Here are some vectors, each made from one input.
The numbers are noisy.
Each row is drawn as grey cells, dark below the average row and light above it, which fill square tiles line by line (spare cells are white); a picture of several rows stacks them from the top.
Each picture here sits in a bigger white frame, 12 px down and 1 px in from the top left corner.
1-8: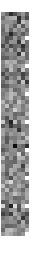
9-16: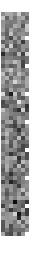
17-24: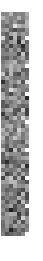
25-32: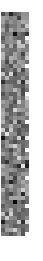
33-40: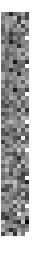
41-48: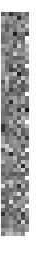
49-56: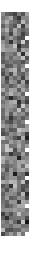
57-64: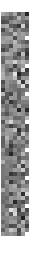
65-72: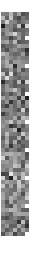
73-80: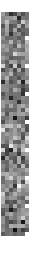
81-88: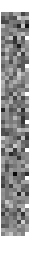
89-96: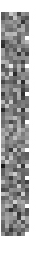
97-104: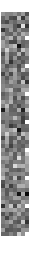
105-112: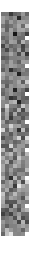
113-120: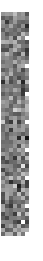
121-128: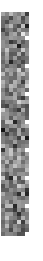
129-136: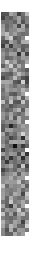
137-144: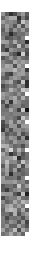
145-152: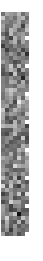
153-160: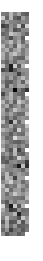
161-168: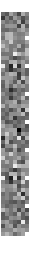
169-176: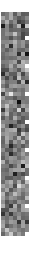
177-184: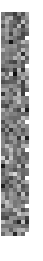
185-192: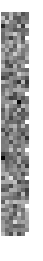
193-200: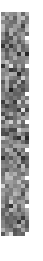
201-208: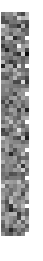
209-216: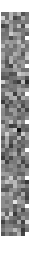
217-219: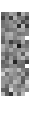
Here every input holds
either a point on a 10-point line and a point on an 11-point line, or a point on a 13-point line.
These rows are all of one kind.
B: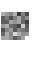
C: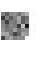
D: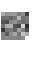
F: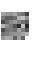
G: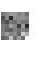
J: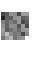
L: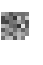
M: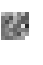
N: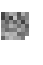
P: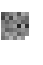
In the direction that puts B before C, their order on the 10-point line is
B, L, F, D, M, G, C, P, N, J.
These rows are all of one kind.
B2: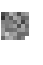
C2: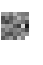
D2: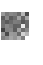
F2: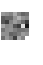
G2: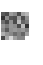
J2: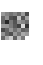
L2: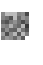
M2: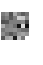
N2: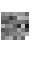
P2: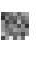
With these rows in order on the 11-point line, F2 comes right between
C2 and M2.
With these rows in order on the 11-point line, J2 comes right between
D2 and G2.
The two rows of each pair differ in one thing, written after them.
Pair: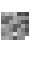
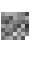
the place on the 10-point line
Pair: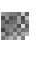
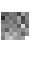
the place on the 10-point line
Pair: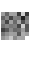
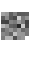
the place on the 10-point line
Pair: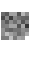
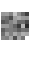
the place on the 10-point line
